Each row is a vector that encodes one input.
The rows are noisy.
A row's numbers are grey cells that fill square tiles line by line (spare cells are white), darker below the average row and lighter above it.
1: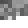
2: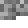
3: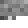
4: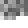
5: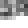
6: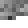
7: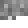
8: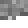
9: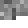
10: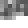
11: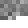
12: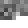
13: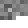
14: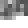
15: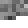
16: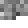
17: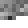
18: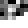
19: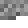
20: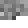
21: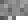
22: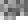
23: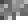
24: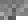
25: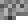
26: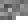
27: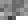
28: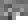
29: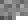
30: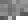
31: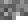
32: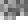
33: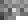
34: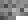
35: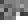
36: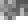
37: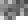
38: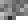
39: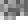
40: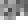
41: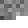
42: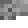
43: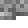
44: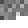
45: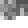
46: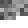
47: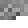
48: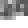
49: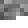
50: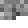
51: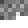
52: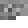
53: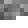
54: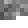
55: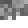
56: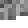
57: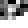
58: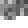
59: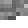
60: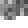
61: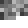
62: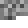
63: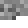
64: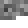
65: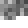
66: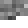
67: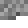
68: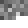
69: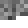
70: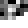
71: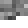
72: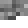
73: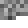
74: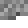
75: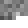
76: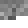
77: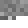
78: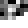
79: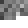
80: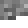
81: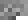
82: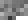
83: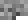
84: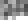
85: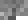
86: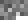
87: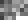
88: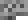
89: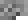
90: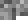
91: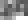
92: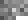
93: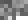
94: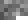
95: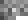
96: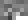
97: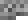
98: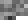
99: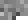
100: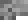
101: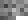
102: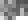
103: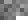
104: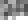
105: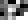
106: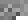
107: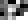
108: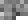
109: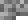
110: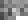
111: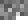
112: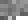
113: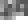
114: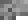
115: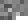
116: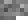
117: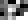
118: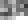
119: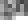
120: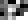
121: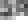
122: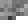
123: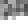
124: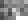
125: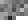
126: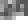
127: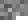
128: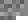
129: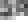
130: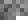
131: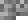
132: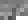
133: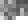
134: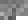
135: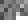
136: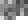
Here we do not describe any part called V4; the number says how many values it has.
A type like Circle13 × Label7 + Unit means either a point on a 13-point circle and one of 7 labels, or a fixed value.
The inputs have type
List3(Bool × V4).
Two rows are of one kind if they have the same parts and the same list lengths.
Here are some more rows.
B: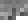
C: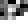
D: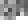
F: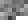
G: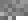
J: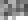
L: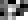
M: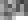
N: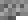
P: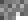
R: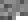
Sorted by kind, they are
B, P
C, L
D, J, M
F, G, N, R

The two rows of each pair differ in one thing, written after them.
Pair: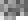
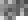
the value of V4 in item 1 of the list
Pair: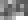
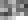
the value of V4 in item 1 of the list
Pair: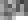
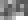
the value of V4 in item 1 of the list
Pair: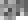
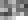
the true/false value in item 1 of the list
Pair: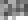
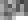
the value of V4 in item 1 of the list
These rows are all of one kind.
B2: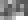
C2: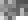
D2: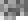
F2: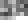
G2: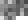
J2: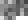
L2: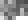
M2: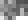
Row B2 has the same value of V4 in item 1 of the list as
G2 and J2.
